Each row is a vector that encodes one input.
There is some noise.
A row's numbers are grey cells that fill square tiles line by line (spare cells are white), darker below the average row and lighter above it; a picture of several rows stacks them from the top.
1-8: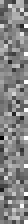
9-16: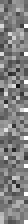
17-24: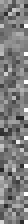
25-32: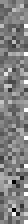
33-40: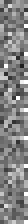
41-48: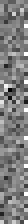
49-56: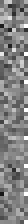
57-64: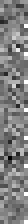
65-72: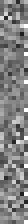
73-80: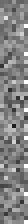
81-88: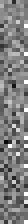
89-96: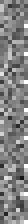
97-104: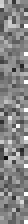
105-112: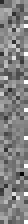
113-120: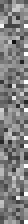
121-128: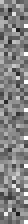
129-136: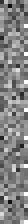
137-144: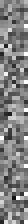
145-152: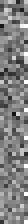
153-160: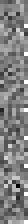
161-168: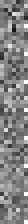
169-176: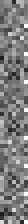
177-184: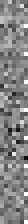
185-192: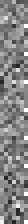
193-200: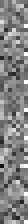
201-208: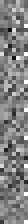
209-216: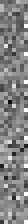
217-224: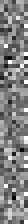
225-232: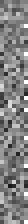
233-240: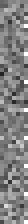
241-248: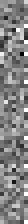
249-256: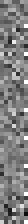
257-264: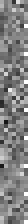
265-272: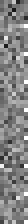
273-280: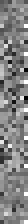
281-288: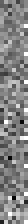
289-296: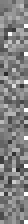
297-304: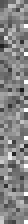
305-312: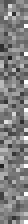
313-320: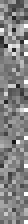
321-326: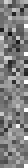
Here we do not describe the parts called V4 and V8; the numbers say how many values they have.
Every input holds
a point on a 14-point line, together with either a point on a 14-point line, or a value of V4 and a value of V8.
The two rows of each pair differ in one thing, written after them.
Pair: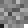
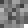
the value of V8
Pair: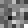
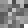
the value of V4
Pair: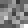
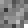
the place on the 14-point line
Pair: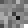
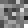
the value of V8
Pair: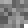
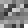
the value of V4
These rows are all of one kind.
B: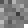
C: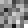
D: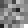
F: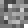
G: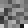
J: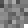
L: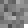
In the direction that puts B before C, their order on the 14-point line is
G, J, L, B, D, F, C.
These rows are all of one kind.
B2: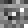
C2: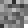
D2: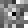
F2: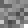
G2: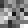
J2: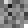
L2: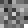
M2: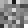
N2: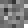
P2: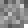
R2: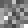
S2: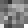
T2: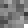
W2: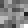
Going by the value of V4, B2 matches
G2, P2, S2 and W2.
